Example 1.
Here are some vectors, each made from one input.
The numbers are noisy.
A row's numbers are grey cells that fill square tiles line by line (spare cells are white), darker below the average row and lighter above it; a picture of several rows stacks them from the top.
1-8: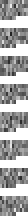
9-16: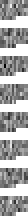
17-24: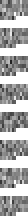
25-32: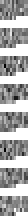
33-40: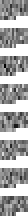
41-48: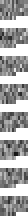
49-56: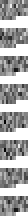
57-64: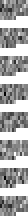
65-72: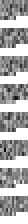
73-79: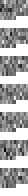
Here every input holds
a point on a 15-point circle.
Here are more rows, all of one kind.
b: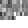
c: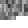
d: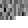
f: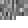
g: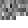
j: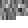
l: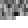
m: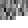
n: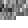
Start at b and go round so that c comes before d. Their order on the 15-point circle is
b, l, c, g, j, m, d, f, n.
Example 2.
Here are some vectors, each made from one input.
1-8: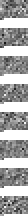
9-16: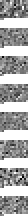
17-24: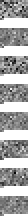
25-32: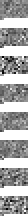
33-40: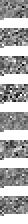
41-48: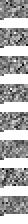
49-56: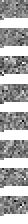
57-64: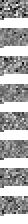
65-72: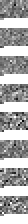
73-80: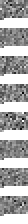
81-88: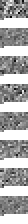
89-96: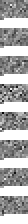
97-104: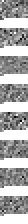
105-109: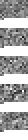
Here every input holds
either a point on a 9-point circle, or a fixed value.
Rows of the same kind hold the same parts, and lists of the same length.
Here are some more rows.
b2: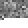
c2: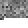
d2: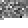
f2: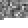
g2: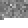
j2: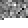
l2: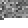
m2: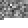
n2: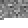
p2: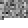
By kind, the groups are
b2, c2, d2, f2, g2, j2, l2, m2, n2
p2

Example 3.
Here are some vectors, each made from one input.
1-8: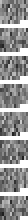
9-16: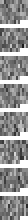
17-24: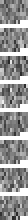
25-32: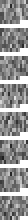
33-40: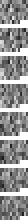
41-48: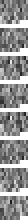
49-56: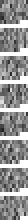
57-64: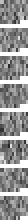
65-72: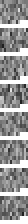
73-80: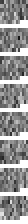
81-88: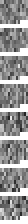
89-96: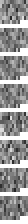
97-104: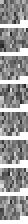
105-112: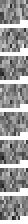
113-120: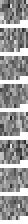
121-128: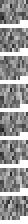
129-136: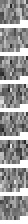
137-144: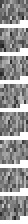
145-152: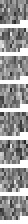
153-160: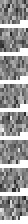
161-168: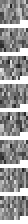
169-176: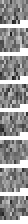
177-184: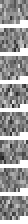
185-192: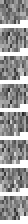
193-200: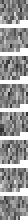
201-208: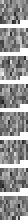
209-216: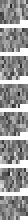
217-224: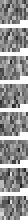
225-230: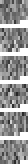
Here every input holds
five true/false values.
